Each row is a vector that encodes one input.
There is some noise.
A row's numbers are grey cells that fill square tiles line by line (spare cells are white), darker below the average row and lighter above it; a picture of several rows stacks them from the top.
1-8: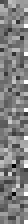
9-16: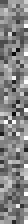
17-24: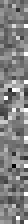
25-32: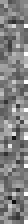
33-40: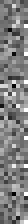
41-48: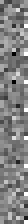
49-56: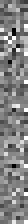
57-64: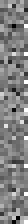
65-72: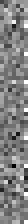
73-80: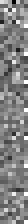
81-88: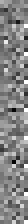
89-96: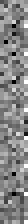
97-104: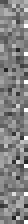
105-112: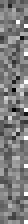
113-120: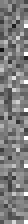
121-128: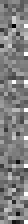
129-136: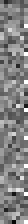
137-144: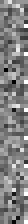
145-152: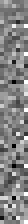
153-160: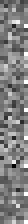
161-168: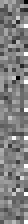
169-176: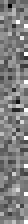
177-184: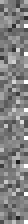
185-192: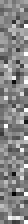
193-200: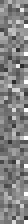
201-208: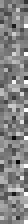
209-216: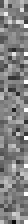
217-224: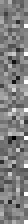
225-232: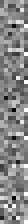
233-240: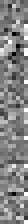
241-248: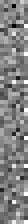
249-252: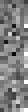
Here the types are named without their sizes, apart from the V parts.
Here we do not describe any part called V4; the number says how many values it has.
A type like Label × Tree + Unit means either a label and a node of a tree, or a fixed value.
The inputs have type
List(Bool × V4).
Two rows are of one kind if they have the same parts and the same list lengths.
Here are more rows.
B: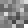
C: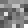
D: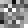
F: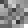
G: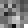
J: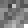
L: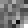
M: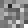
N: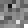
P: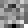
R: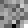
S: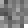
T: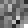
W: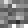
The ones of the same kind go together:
B, C, M, P
D
F, R
G, J, L, N, S, T, W

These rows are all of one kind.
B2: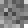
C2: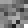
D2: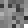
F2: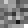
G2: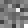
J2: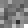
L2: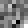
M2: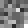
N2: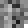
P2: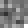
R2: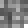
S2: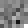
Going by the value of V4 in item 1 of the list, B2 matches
D2, G2 and N2.
